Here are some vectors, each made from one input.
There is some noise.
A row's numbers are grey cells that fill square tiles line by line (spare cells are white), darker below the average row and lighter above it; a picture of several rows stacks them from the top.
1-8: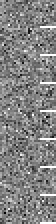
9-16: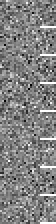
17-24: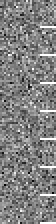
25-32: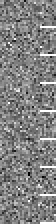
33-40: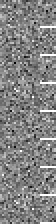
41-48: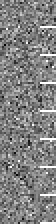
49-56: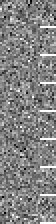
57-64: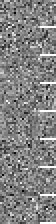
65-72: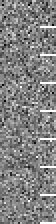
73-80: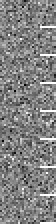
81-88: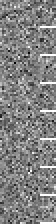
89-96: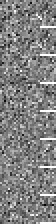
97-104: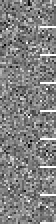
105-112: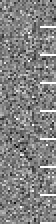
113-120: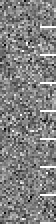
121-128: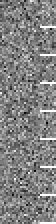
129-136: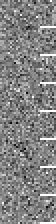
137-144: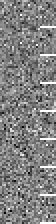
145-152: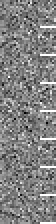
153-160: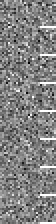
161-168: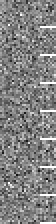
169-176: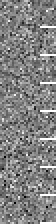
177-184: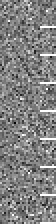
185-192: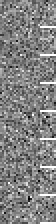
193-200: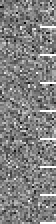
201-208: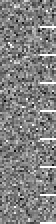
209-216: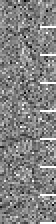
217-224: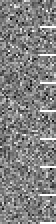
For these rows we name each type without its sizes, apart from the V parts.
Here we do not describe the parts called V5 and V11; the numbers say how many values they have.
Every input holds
either a label and four true/false values, or a value of V5 and a value of V11.
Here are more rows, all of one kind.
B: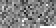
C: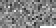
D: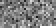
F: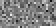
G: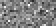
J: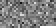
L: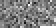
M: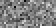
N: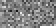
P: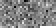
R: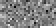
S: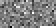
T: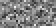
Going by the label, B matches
F and T.
